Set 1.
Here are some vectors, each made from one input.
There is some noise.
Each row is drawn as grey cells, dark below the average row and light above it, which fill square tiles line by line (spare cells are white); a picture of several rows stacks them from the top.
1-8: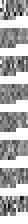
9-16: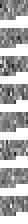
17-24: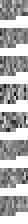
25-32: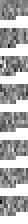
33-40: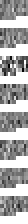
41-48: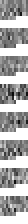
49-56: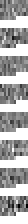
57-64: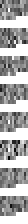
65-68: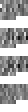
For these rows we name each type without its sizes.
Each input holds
a point on each of two lines.
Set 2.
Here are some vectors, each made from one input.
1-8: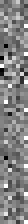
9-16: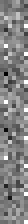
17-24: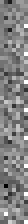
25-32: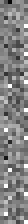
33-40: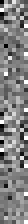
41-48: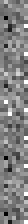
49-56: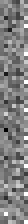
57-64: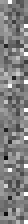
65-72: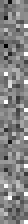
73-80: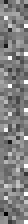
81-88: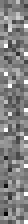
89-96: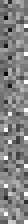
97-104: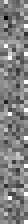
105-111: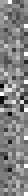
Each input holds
either a fixed value, or three true/false values.
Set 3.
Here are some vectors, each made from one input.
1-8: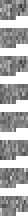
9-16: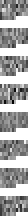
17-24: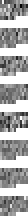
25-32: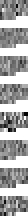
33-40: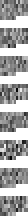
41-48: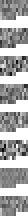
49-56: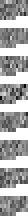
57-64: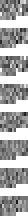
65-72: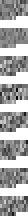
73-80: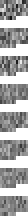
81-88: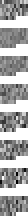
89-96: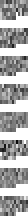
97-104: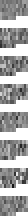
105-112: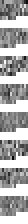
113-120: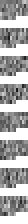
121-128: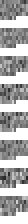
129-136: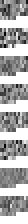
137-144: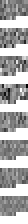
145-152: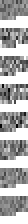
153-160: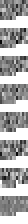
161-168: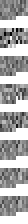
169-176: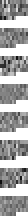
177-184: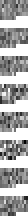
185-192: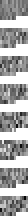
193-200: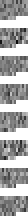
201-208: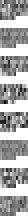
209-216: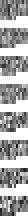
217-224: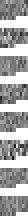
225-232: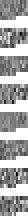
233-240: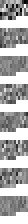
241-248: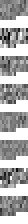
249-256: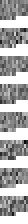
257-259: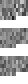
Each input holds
a point on a 5-point line.
